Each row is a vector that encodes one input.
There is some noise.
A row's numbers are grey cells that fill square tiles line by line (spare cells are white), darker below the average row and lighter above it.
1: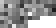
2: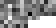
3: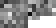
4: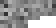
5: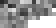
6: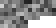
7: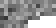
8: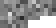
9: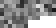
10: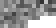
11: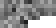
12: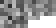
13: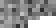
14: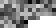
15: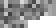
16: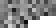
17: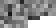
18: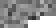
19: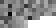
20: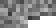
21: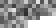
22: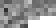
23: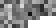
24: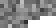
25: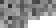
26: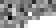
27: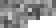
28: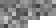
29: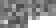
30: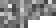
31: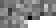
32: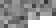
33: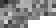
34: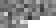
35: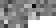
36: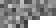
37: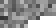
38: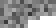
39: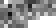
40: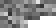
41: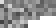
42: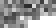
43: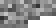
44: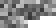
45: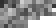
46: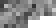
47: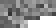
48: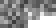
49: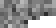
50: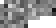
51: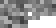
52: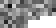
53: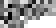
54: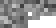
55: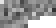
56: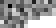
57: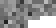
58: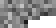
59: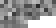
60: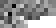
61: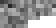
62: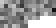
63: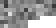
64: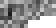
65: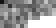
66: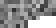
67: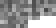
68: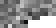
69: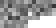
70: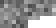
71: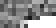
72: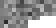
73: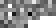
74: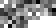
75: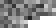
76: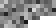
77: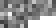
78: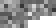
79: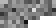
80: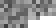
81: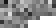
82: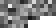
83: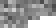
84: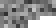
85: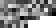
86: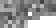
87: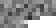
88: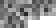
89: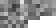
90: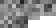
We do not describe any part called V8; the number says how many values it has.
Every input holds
either a point on a 6-point circle and a true/false value, or a value of V8.
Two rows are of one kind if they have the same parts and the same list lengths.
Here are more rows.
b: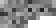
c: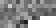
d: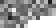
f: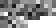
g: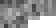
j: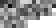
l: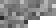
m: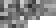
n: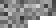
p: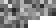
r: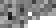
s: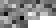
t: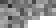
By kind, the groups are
b, c, f, l, m, p
d, g, j, n, r, s, t

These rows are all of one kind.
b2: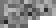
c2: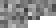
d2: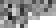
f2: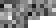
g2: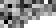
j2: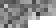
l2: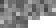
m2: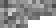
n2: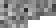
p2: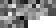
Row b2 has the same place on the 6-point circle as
f2, l2 and p2.
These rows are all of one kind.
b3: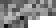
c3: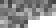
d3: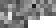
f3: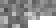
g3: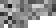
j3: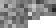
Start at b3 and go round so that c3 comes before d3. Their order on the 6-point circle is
b3, g3, j3, f3, c3, d3.
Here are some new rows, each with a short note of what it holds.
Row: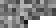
a value of V8
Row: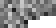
a value of V8
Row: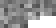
a point on a 6-point circle and a true/false value
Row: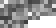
a value of V8
